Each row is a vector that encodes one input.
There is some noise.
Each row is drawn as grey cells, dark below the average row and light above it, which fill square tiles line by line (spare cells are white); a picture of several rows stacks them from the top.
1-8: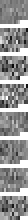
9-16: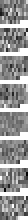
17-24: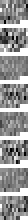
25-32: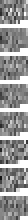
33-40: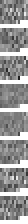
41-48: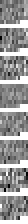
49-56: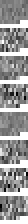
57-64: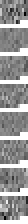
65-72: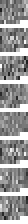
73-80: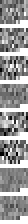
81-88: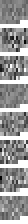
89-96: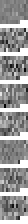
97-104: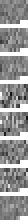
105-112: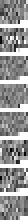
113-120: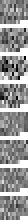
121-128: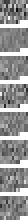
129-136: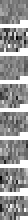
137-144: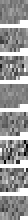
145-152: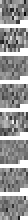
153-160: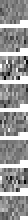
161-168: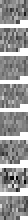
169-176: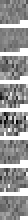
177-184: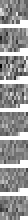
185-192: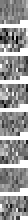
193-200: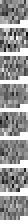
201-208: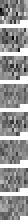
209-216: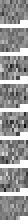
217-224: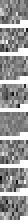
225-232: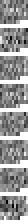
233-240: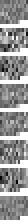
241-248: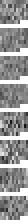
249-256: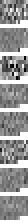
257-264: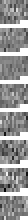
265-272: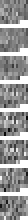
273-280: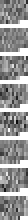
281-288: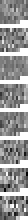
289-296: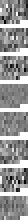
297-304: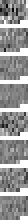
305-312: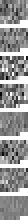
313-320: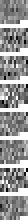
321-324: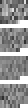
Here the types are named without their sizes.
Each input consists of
a point on a line, together with either a fixed value, or three true/false values.
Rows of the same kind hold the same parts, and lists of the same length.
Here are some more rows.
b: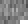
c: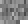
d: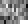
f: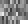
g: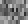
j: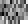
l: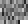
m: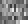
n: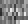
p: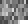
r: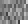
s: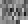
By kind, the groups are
b, c, d, g, j, l, m, n, p, s
f, r

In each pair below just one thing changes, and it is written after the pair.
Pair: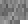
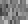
one of the three true/false values
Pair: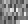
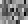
the place on the line
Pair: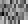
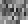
one of the three true/false values
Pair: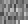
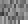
the place on the line
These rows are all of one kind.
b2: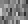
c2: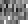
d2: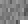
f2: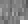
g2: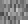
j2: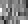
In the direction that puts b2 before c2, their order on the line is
f2, j2, b2, d2, g2, c2.
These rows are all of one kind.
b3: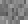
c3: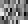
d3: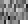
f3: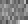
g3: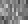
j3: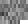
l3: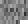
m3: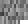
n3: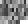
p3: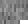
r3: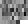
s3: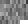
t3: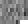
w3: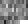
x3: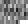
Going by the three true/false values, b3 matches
c3, l3, w3 and x3.
